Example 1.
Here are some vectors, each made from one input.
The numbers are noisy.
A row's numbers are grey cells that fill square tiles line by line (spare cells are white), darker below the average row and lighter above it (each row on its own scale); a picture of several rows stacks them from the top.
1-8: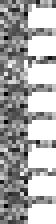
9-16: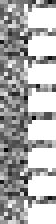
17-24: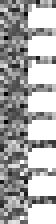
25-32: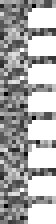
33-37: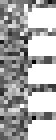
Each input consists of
a point on a 6-point line.
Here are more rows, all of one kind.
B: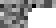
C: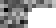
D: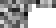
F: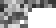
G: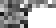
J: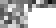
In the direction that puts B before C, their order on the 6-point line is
J, F, B, C, G, D.
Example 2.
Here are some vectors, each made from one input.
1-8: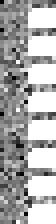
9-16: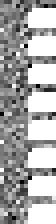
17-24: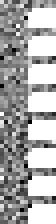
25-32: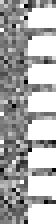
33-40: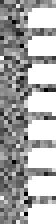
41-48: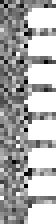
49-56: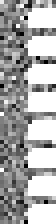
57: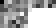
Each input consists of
a point on an 8-point circle.
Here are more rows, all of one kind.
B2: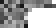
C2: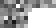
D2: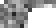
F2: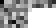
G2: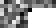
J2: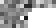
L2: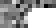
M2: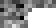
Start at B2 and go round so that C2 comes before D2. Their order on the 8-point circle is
B2, M2, F2, C2, J2, D2, G2, L2.
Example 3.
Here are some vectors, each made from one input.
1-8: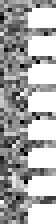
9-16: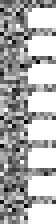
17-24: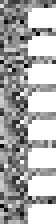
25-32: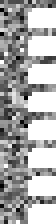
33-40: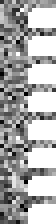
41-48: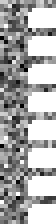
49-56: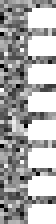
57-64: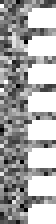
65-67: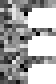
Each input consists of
a point on a 12-point line.
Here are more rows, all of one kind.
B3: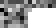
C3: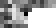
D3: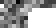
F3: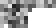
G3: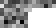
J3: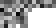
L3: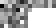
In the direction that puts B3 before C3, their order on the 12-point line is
J3, B3, G3, D3, F3, L3, C3.
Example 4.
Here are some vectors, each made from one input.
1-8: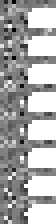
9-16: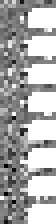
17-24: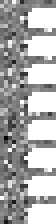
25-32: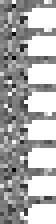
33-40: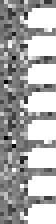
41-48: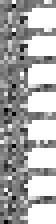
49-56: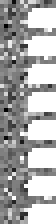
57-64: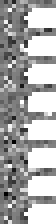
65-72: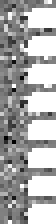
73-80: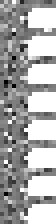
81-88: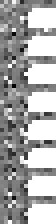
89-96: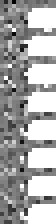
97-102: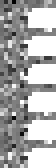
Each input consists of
a point on a 15-point line.
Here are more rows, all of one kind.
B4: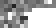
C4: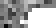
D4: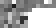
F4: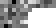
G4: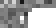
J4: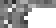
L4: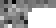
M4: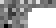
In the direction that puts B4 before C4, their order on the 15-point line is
J4, L4, B4, D4, M4, F4, C4, G4.
